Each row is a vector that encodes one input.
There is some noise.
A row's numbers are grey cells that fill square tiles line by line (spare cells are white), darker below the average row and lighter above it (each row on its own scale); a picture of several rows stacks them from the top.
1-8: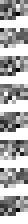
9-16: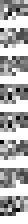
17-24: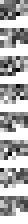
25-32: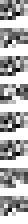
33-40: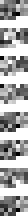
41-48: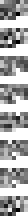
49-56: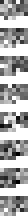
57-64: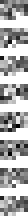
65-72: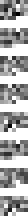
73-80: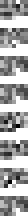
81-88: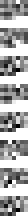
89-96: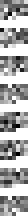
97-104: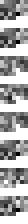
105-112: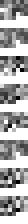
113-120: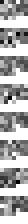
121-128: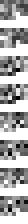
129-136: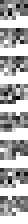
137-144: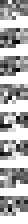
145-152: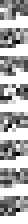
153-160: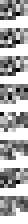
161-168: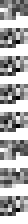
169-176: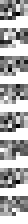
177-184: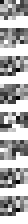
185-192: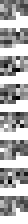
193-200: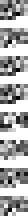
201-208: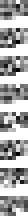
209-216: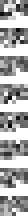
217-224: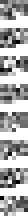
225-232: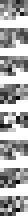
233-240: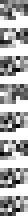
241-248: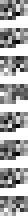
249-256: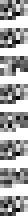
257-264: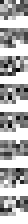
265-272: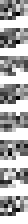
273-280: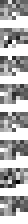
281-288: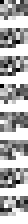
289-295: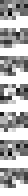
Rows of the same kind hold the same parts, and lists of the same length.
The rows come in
2 kinds.
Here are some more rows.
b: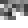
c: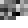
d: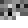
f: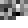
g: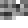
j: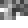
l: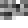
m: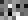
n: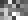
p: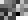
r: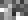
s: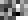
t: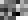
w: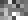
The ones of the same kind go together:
b, d, g, j, l, m, n, r, w
c, f, p, s, t

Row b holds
one of 10 labels.
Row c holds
a point on a 4-point line.
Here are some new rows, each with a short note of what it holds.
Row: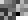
a point on a 4-point line
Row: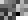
a point on a 4-point line
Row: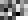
a point on a 4-point line
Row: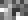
one of 10 labels
